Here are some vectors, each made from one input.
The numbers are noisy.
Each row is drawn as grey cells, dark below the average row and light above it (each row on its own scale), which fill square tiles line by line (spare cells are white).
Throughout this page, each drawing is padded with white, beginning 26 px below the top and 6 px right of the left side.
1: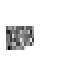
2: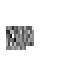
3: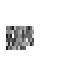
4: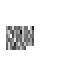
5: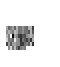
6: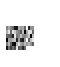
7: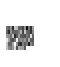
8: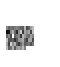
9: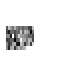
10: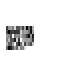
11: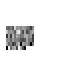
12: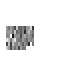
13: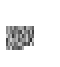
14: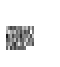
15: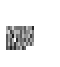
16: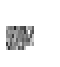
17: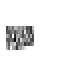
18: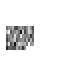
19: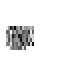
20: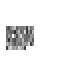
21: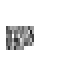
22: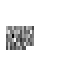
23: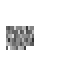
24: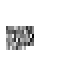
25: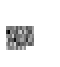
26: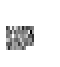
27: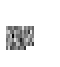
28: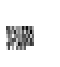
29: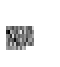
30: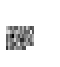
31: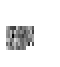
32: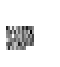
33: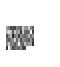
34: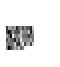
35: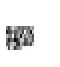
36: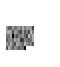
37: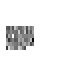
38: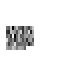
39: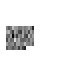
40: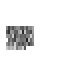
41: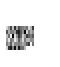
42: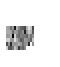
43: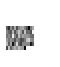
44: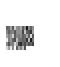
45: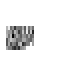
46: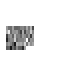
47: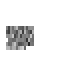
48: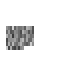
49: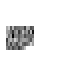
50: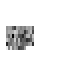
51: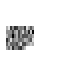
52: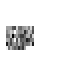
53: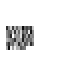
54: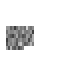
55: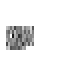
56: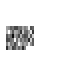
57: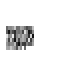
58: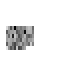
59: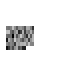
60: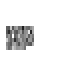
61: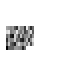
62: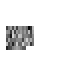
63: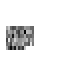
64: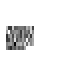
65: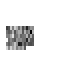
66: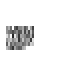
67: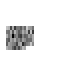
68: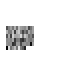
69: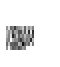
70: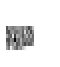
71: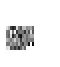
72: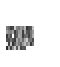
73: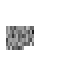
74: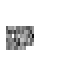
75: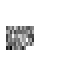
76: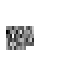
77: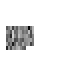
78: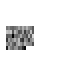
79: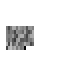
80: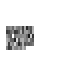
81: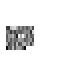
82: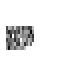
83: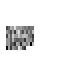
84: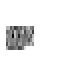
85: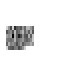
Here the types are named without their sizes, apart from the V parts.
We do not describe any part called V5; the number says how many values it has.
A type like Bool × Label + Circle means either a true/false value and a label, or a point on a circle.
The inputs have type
Bool × (Line + V5).
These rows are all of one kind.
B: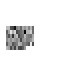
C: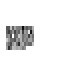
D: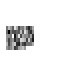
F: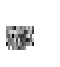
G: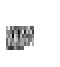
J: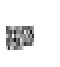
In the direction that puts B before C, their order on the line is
J, D, G, B, C, F.
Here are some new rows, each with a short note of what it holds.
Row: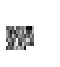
a true/false value and a value of V5
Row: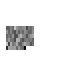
a true/false value and a value of V5
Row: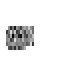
a point on a line and a true/false value
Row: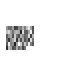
a true/false value and a value of V5
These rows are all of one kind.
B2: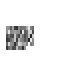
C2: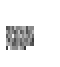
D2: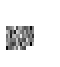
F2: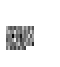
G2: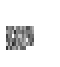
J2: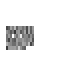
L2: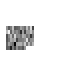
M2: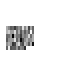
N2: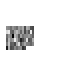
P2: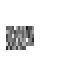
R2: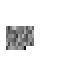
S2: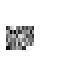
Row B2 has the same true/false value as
F2, L2, M2 and N2.
